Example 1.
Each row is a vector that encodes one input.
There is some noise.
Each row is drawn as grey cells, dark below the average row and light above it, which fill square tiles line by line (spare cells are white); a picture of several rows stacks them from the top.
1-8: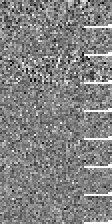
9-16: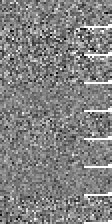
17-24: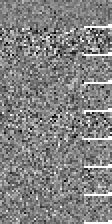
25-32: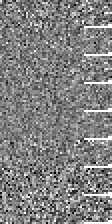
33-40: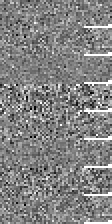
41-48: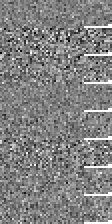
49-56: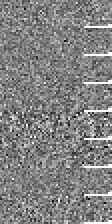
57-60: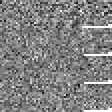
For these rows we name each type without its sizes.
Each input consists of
either a label, or a point on each of two lines.
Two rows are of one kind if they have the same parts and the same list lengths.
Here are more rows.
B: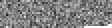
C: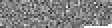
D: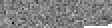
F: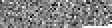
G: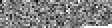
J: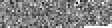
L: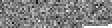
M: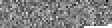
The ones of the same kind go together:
B, C, D, G, J, L, M
F

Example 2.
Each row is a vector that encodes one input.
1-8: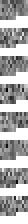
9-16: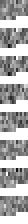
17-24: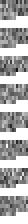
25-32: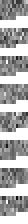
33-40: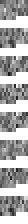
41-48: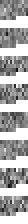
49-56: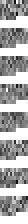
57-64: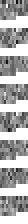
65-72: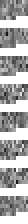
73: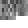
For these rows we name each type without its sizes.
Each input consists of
either a point on a line, or three true/false values.
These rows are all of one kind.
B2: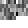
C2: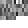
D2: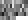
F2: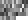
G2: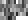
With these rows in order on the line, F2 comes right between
C2 and D2.
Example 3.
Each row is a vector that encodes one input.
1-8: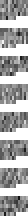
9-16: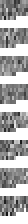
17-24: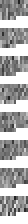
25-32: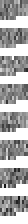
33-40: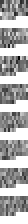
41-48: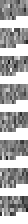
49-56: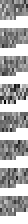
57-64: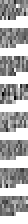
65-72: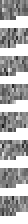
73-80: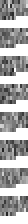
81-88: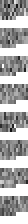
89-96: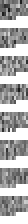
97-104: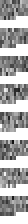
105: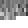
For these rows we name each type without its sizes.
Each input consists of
a label and a node of a tree.
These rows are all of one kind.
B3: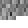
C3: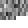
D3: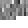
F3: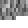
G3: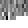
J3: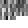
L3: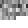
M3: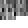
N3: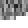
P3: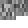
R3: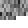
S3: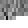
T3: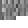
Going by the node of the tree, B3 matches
D3, F3 and T3.
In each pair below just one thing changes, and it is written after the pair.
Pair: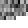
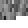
the label
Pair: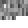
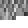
the label
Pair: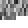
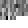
the node of the tree
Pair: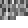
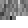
the node of the tree
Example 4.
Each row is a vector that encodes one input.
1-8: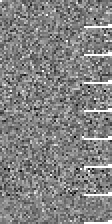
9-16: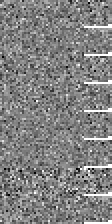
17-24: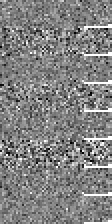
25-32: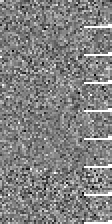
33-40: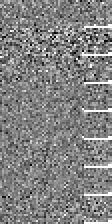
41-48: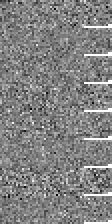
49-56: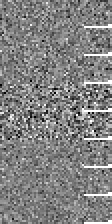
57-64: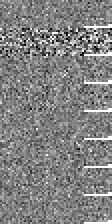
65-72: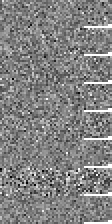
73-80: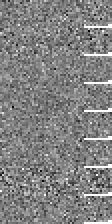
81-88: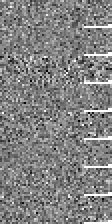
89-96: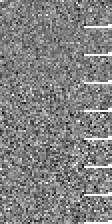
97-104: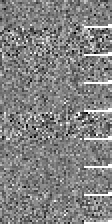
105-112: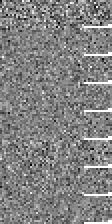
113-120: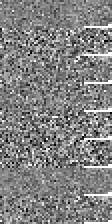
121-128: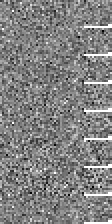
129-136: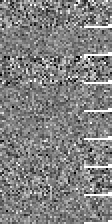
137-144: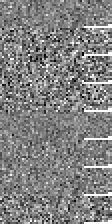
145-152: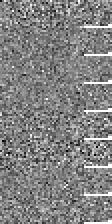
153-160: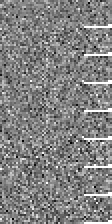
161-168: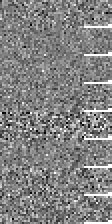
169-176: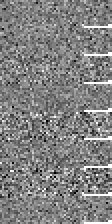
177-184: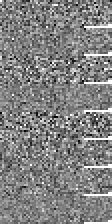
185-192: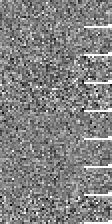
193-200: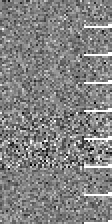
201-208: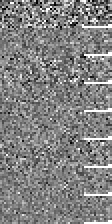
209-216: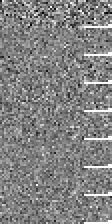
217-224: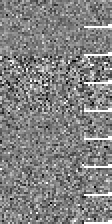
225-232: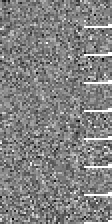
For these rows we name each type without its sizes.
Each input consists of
either a point on a circle, or a label.
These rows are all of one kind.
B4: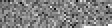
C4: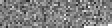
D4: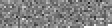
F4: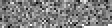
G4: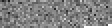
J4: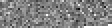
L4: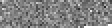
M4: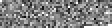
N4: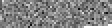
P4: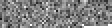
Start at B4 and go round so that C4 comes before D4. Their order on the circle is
B4, C4, N4, L4, J4, M4, D4, P4, F4, G4.
